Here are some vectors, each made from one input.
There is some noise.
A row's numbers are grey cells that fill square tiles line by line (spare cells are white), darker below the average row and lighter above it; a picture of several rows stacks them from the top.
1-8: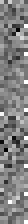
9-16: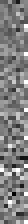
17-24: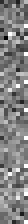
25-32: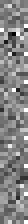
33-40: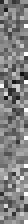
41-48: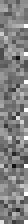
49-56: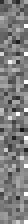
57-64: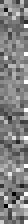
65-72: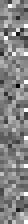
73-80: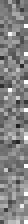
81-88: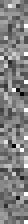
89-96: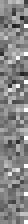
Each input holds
a point on a 5-point line, together with either a fixed value, or three true/false values.
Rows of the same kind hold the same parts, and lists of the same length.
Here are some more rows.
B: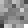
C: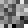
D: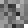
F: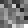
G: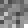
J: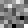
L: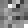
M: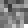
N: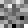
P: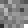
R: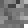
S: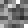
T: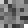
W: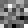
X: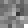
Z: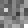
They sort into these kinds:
B, F, G, L, M, P, R, X, Z
C, D, J, N, S, T, W

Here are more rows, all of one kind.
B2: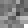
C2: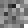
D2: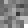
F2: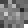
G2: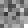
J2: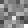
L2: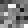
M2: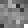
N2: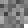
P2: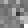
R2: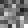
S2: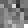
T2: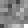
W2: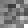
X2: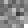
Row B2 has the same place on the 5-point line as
D2, P2, R2 and X2.
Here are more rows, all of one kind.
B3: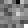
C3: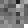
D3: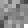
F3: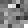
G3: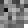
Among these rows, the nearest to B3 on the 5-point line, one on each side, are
C3 and D3.
